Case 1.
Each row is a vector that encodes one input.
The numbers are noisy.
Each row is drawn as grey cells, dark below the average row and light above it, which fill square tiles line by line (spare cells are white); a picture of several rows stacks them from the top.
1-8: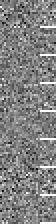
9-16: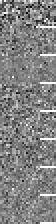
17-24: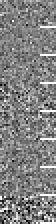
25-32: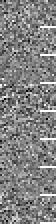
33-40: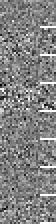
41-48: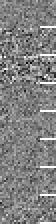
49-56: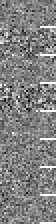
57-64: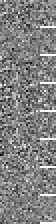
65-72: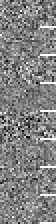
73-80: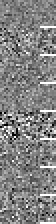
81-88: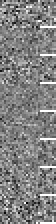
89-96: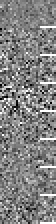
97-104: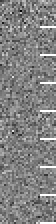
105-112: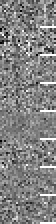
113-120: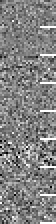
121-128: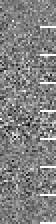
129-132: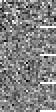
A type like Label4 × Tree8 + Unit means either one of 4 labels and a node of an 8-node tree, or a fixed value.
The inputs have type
Circle10 × (Circle10 + Tree11).
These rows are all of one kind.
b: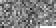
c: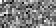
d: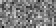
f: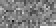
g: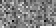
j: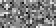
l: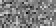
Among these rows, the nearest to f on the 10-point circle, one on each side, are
b and g.
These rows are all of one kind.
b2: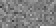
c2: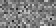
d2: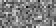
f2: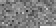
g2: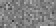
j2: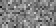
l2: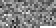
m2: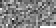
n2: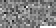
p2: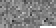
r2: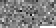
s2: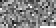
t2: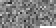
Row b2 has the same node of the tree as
j2 and n2.
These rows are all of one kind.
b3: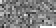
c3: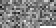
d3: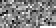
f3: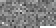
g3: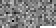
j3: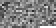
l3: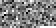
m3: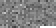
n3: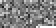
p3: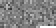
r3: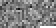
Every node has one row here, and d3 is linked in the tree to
j3.
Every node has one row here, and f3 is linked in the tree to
c3 and m3.
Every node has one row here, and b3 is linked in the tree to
n3.
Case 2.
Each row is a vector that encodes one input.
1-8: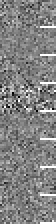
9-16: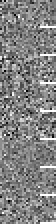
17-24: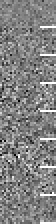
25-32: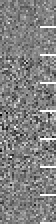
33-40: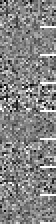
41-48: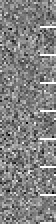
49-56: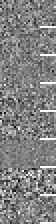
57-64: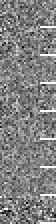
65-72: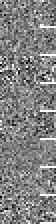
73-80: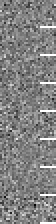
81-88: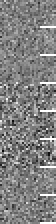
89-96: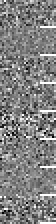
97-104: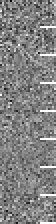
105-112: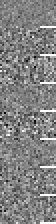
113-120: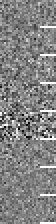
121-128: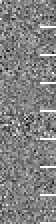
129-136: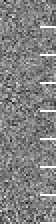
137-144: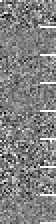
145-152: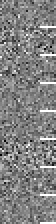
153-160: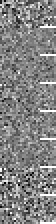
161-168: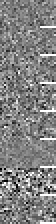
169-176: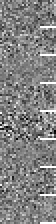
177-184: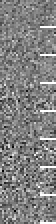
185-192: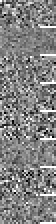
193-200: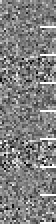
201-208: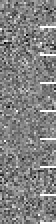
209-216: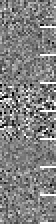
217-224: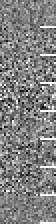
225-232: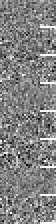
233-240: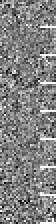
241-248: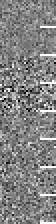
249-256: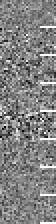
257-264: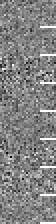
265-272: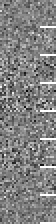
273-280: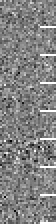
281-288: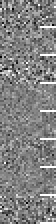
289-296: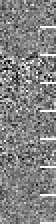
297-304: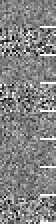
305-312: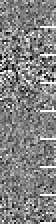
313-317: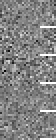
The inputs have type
List2(Circle5) + Tree8.
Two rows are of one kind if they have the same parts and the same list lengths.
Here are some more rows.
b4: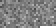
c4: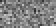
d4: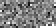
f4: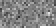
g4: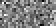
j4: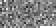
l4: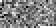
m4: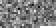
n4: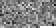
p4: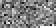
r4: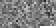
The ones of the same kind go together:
b4, j4, n4
c4, f4, g4, l4, p4
d4, m4
r4

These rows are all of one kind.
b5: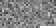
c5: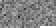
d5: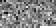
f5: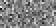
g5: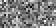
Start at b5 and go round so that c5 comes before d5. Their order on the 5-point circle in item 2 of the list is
b5, f5, g5, c5, d5.
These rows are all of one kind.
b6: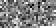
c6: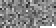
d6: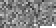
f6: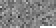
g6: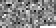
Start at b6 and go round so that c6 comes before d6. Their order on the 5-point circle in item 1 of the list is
b6, f6, g6, c6, d6.
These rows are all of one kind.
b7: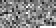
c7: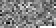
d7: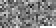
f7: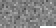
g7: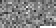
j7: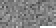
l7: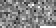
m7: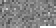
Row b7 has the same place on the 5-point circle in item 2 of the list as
d7 and f7.
